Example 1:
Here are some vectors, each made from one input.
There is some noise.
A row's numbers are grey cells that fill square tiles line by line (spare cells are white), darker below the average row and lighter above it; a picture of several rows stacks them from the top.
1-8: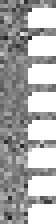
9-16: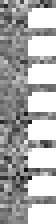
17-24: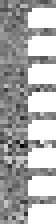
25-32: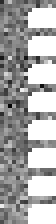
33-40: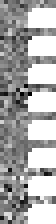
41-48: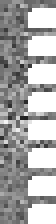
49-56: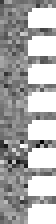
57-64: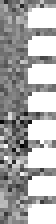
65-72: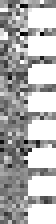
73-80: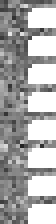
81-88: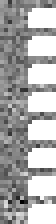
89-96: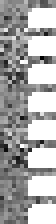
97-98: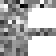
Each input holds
a node of an 11-node tree.
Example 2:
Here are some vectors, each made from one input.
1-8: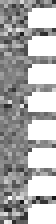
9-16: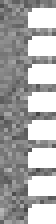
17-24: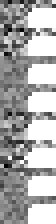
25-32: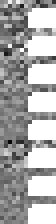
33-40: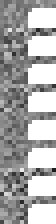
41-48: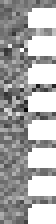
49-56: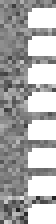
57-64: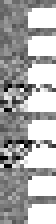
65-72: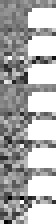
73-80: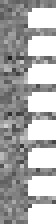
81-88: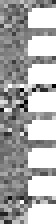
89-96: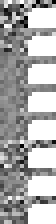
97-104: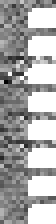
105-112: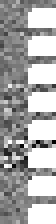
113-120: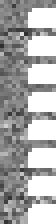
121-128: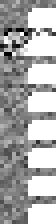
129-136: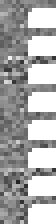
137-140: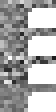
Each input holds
either a point on an 18-point circle, or a fixed value.
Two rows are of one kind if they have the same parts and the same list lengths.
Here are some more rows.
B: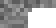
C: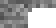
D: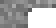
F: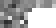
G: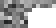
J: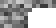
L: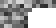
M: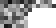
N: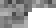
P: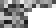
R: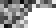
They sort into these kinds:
B, C, D, J, L, M, N, R
F, G, P

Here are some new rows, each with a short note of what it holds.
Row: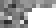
a fixed value
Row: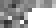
a fixed value
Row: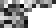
a fixed value
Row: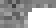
a point on an 18-point circle
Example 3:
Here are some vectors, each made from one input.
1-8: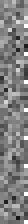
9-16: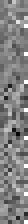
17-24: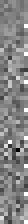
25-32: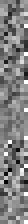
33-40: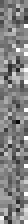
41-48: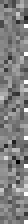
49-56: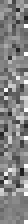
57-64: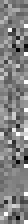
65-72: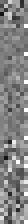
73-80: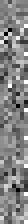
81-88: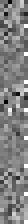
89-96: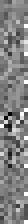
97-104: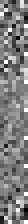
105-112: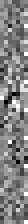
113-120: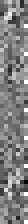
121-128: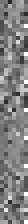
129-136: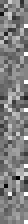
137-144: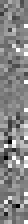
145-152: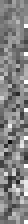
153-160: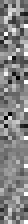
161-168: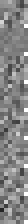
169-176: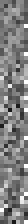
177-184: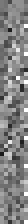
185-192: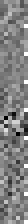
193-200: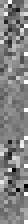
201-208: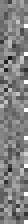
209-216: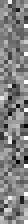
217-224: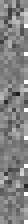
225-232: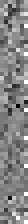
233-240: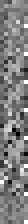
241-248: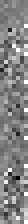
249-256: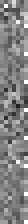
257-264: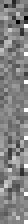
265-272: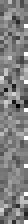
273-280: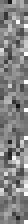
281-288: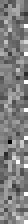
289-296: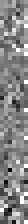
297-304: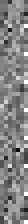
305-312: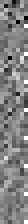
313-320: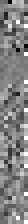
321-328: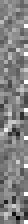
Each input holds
a point on a 4-point line.
